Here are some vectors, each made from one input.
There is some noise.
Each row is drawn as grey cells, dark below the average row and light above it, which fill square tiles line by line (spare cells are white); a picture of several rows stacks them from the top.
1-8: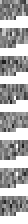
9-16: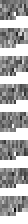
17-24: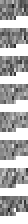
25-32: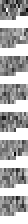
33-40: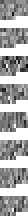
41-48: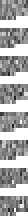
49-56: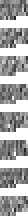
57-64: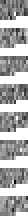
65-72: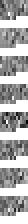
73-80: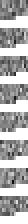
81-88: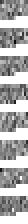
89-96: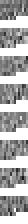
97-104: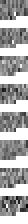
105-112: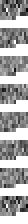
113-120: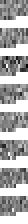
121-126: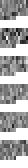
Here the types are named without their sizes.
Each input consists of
a list of points on a line.
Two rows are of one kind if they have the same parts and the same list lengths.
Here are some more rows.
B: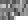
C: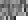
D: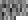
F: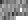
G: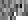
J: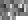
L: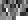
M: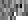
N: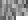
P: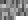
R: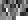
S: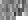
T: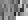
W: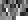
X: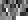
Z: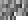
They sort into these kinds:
B, F, J, N, P, S, T
C, D, G, M, Z
L, R, W, X

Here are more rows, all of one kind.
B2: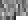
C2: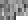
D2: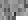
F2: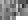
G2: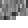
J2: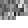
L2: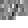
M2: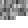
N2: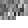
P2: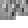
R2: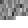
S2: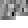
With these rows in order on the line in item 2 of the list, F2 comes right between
P2 and S2.
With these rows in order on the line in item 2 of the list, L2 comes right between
N2 and P2.
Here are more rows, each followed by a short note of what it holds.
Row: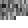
a list of one item
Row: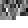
the empty list
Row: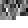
the empty list
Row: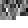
the empty list
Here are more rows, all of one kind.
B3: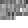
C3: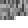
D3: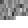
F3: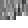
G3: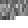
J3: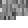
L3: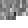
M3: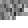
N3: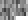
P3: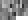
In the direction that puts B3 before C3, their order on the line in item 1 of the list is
M3, F3, L3, P3, J3, D3, B3, G3, C3, N3.
